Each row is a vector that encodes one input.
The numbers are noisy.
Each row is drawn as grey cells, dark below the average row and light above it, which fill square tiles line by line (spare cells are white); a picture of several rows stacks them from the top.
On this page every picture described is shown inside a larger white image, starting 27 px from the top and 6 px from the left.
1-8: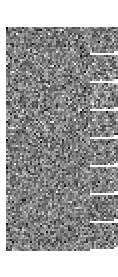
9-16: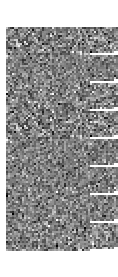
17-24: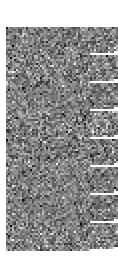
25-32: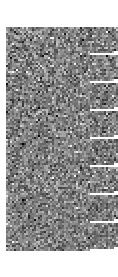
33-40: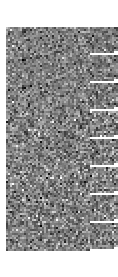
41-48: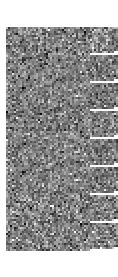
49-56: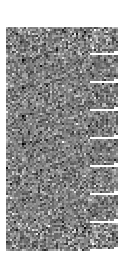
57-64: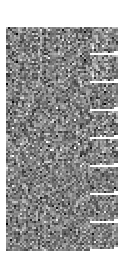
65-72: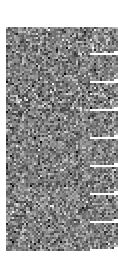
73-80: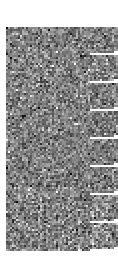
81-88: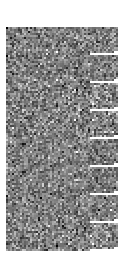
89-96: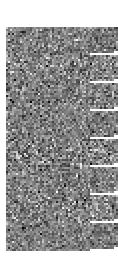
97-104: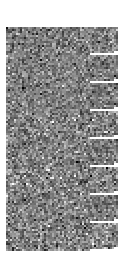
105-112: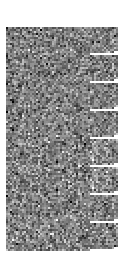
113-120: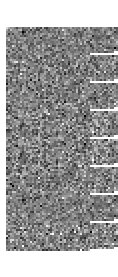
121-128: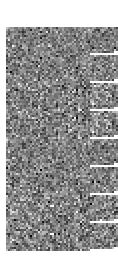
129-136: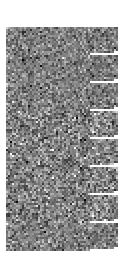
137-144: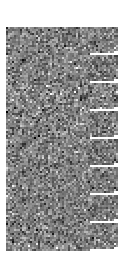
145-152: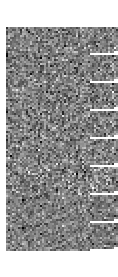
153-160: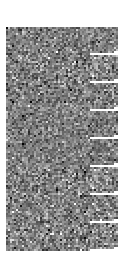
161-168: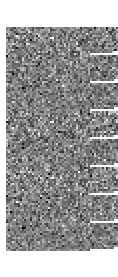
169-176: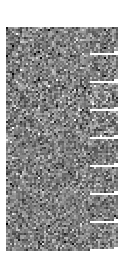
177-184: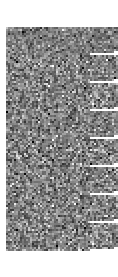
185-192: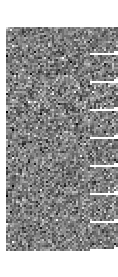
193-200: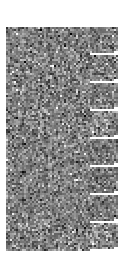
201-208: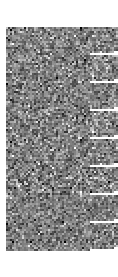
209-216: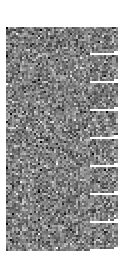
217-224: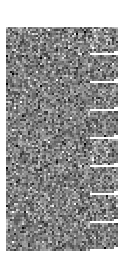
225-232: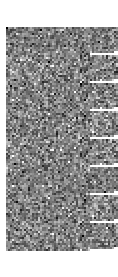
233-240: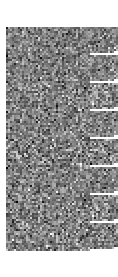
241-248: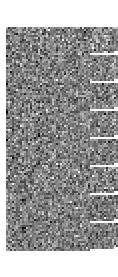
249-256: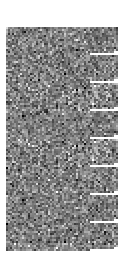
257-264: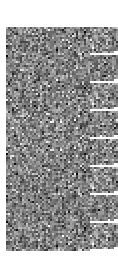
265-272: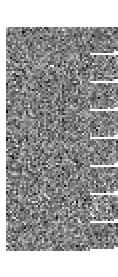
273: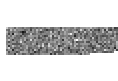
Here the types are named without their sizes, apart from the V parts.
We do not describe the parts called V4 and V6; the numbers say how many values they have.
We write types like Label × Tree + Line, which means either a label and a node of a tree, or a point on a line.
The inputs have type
Line + List(Circle) + V4 × V6.
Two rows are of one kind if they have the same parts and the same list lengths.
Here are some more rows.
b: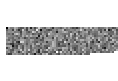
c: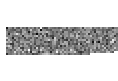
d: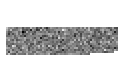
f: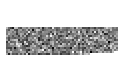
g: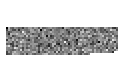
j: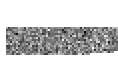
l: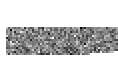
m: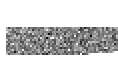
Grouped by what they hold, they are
b, c, g
d
f
j
l, m

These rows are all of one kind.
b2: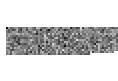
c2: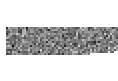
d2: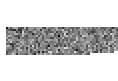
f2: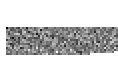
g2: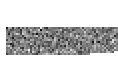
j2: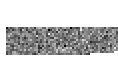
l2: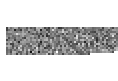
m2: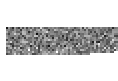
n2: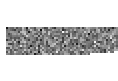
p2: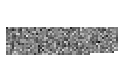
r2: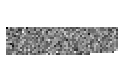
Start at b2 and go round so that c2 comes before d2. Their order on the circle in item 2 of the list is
b2, n2, f2, r2, p2, g2, c2, m2, j2, d2, l2.
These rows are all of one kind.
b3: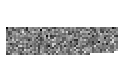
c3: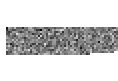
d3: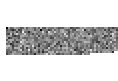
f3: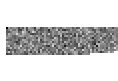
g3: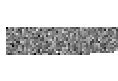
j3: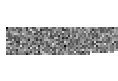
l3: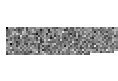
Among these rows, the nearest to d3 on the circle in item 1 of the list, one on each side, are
g3 and j3.
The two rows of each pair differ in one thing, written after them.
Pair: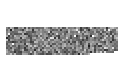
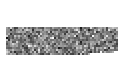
the value of V6
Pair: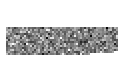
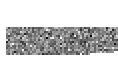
the value of V6
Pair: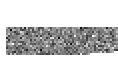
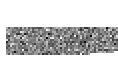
the value of V4
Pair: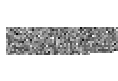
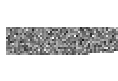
the value of V4
